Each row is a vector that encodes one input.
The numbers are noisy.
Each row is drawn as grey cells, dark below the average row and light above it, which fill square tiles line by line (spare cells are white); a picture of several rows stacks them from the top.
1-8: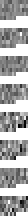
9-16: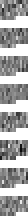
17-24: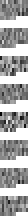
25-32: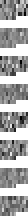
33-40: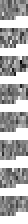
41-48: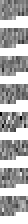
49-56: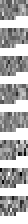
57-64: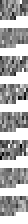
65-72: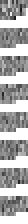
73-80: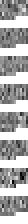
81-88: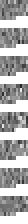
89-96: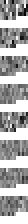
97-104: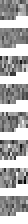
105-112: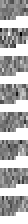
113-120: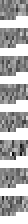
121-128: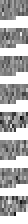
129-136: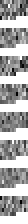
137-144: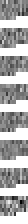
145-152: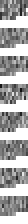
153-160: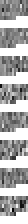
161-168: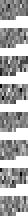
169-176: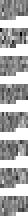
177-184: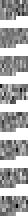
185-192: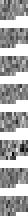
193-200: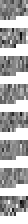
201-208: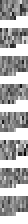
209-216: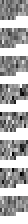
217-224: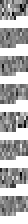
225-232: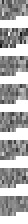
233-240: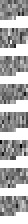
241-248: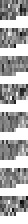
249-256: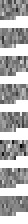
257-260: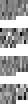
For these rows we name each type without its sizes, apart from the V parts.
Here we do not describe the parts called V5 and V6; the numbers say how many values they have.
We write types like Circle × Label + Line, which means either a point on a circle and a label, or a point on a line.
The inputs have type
List(Line) + V5 × V6.
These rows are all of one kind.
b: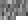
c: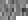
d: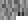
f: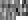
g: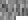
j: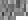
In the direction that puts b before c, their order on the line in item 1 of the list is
j, b, c, g, d, f.
